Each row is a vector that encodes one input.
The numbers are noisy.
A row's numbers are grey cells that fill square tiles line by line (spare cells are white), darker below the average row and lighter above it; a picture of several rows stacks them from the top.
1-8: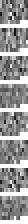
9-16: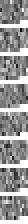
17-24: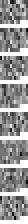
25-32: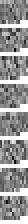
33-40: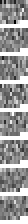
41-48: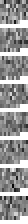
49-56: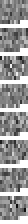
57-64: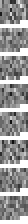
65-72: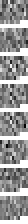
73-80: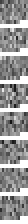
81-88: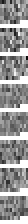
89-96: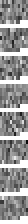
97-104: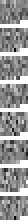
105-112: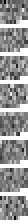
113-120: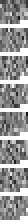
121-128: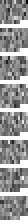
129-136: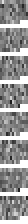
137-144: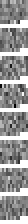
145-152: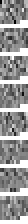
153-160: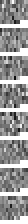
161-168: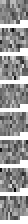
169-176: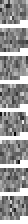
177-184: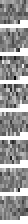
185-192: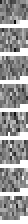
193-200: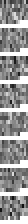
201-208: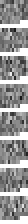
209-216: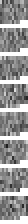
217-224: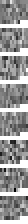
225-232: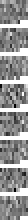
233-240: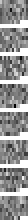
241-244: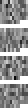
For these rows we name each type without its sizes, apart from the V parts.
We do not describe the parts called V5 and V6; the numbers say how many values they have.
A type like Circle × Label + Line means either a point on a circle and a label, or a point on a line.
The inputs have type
Line × (Line + V6) × (Tree + V5).
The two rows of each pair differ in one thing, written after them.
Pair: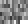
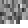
the node of the tree
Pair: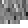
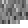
the node of the tree
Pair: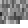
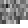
the node of the tree
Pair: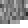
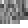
the place on one of the two lines
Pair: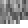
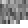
the node of the tree
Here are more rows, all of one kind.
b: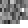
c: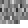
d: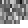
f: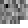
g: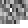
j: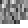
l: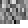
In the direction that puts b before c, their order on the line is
g, d, l, b, j, c, f.
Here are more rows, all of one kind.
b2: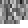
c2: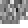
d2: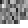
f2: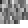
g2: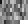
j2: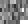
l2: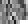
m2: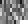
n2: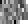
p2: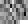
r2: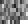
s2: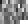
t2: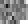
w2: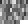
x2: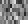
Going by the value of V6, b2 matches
g2, m2, w2 and x2.
